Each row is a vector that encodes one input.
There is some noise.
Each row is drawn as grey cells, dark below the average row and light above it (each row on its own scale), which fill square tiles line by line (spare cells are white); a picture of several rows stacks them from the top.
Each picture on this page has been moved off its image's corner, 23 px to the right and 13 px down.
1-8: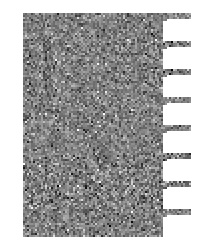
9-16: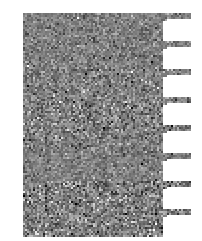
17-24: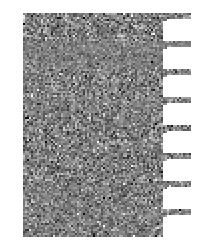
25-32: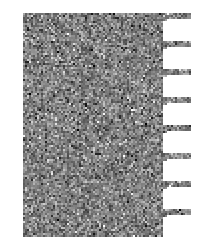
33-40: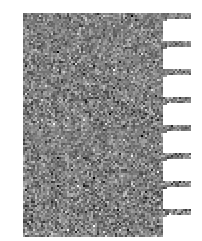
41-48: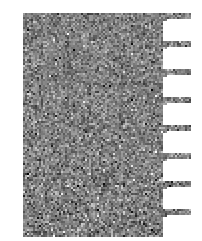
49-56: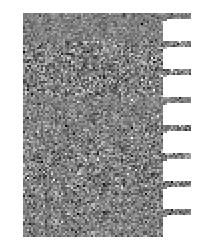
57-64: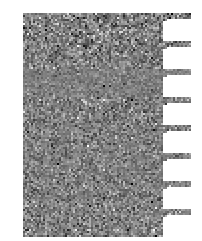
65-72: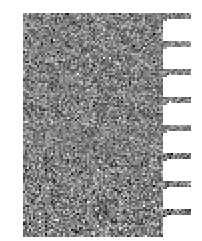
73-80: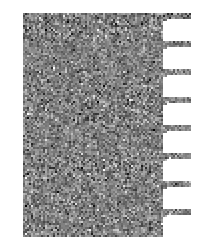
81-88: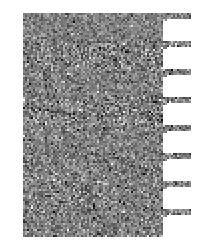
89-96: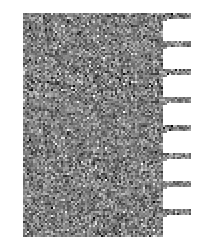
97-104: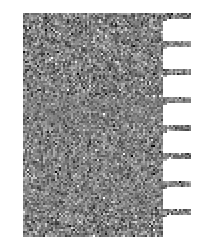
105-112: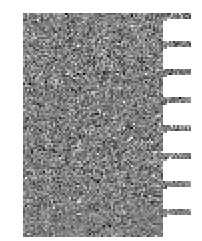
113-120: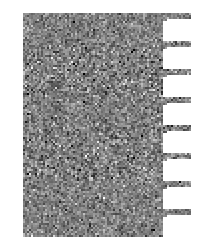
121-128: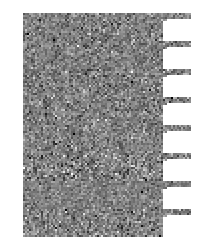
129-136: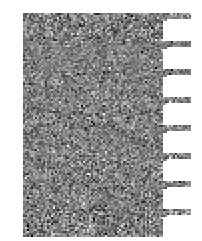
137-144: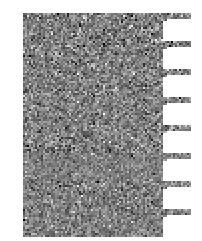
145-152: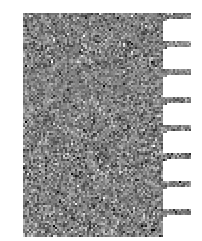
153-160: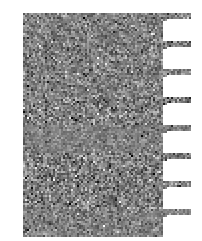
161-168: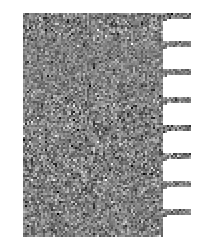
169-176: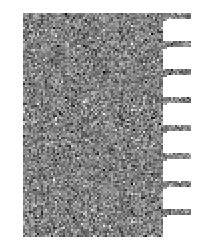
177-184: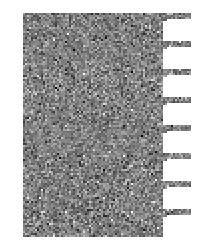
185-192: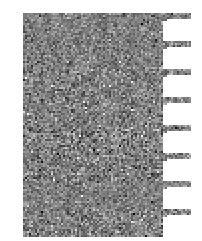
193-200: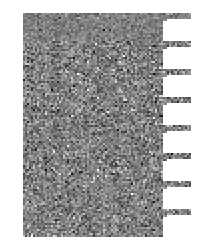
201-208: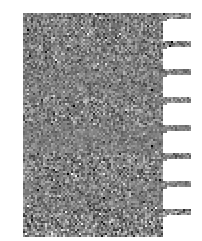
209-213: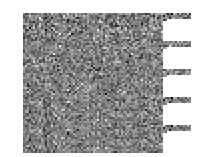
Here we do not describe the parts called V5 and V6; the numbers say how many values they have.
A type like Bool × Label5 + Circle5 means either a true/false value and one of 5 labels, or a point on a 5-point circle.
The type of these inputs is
(Circle10 + Unit) × Tree8 × V6 + V5.
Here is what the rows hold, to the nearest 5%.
About 80% of them hold a node of an 8-node tree and a value of V6, together with either a point on a 10-point circle, or a fixed value. The rest hold a value of V5.
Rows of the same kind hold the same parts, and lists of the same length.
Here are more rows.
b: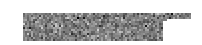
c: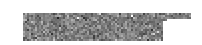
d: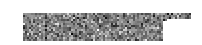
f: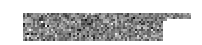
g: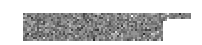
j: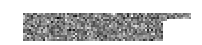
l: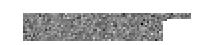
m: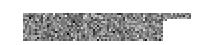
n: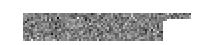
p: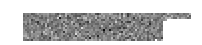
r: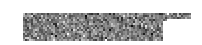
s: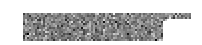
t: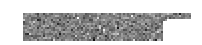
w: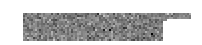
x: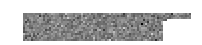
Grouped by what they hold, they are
b, d, l, x
c, g, n, r, t, w
f, j, m, p, s

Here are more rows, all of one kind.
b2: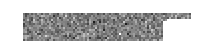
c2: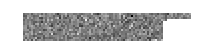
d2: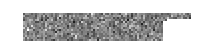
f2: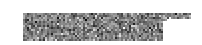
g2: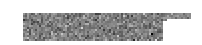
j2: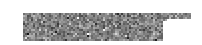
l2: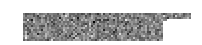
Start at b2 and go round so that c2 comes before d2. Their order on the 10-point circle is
b2, c2, d2, g2, f2, j2, l2.
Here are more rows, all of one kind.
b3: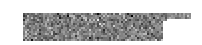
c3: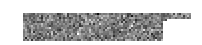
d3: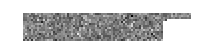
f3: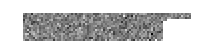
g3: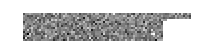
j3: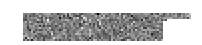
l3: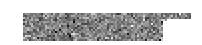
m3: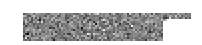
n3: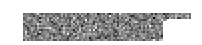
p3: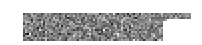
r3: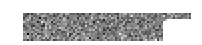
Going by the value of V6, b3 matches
c3, d3, f3 and j3.
